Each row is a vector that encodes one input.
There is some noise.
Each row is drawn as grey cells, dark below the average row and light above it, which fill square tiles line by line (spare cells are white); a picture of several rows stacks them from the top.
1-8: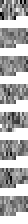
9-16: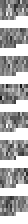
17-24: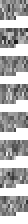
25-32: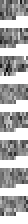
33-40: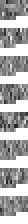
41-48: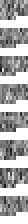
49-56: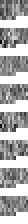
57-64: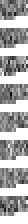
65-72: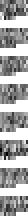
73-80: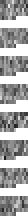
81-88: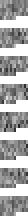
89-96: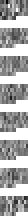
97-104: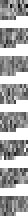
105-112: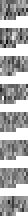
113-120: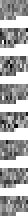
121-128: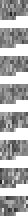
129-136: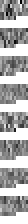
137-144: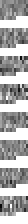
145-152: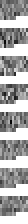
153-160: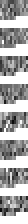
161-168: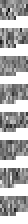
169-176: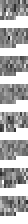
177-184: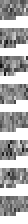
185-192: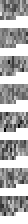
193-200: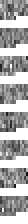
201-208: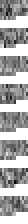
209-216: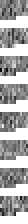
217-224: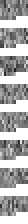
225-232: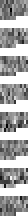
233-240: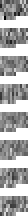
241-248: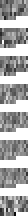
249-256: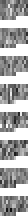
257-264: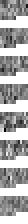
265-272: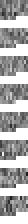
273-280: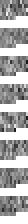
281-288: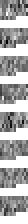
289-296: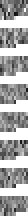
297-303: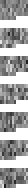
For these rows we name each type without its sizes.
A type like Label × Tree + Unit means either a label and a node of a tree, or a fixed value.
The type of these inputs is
Bool × Label + Line.
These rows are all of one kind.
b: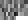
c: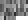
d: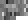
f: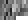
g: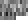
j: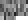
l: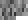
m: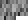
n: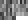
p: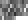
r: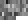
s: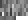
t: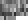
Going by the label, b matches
c and j.
